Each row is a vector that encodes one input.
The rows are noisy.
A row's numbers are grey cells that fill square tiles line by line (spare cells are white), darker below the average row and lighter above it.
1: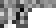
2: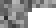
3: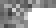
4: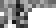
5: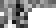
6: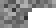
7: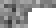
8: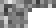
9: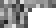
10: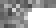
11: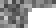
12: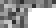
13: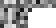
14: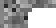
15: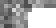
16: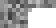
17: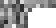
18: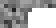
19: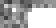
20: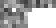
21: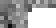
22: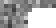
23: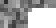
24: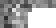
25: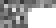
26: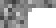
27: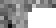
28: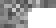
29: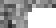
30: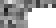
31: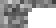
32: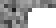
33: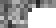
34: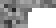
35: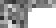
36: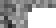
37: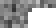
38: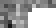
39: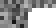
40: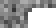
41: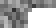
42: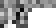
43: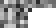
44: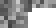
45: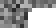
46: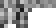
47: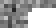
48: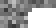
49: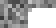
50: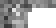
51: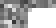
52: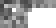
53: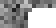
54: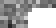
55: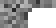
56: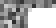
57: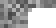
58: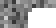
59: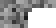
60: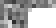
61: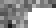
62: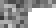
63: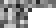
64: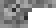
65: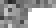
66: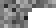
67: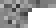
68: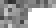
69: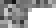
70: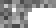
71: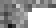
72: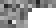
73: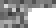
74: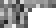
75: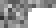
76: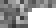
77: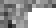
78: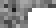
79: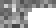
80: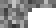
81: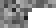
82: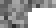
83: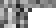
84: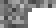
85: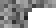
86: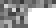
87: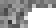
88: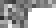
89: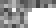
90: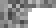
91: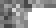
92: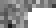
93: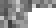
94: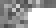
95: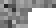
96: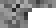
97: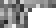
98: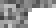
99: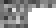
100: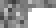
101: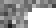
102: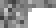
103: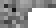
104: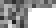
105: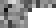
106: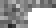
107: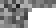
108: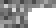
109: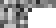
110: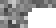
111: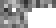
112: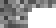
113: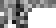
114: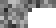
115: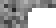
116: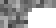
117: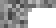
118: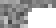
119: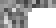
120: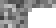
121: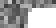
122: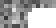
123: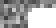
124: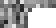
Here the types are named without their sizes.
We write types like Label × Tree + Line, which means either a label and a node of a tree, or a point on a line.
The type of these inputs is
List(Line) × (Tree + Unit).
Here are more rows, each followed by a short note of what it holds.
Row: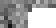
a list of two items
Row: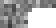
a list of two items
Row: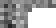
a list of two items
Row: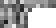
the empty list
